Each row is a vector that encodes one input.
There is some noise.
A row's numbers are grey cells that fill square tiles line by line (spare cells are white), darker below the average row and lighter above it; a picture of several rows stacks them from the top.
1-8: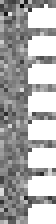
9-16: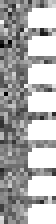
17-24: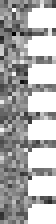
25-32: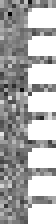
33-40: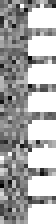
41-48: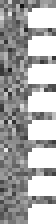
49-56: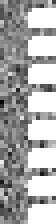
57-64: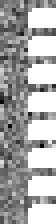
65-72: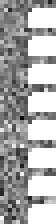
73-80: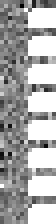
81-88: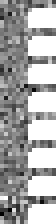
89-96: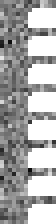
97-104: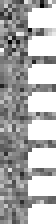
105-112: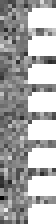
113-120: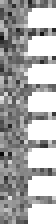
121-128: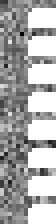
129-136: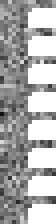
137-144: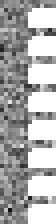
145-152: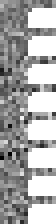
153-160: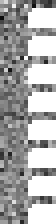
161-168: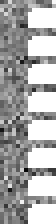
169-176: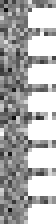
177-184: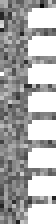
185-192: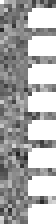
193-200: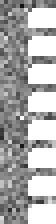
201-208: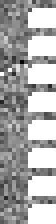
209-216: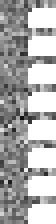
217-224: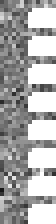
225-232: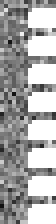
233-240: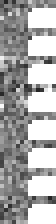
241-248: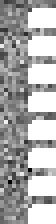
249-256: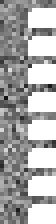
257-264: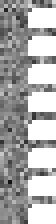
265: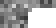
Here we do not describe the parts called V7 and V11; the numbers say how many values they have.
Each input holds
either a point on a 9-point line, a true/false value, a value of V7 and a value of V11, or a point on a 10-point line.
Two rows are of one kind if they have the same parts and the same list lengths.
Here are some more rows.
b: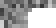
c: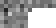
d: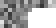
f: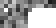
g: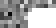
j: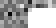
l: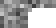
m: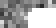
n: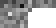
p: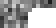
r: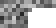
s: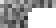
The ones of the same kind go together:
b, d, g, j, m
c, f, l, n, p, r, s

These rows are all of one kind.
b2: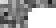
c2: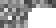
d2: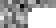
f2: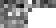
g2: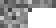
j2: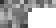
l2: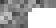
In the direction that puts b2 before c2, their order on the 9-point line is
l2, j2, f2, b2, c2, g2, d2.
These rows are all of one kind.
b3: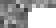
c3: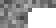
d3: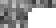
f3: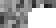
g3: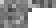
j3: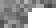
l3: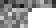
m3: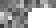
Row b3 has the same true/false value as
d3 and f3.
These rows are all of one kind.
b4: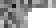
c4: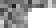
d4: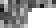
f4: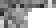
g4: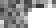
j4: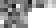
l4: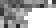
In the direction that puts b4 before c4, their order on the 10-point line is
j4, b4, c4, f4, g4, l4, d4.
